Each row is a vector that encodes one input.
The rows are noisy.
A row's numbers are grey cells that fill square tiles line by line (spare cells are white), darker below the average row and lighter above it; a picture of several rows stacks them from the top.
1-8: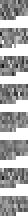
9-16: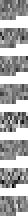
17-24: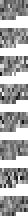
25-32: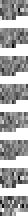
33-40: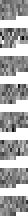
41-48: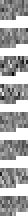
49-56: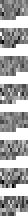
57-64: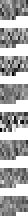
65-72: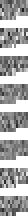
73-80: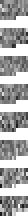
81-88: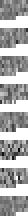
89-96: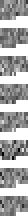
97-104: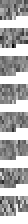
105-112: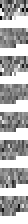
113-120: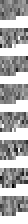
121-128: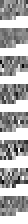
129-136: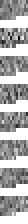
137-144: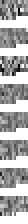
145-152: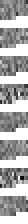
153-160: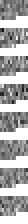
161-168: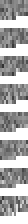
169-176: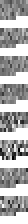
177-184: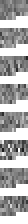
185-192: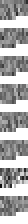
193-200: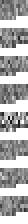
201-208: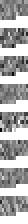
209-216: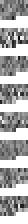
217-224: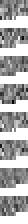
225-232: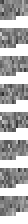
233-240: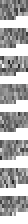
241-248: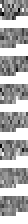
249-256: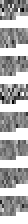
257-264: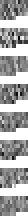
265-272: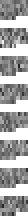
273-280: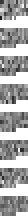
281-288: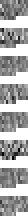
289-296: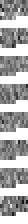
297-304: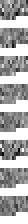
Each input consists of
a point on an 11-point line and a true/false value.
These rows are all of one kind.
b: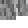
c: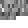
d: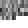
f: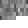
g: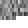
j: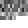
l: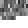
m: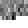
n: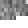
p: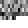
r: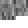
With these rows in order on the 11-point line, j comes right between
l and r.
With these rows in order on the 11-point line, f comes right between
d and p.
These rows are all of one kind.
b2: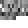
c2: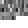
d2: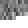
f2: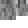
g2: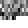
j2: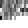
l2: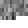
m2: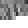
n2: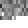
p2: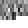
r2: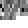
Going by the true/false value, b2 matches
d2, g2, j2 and m2.
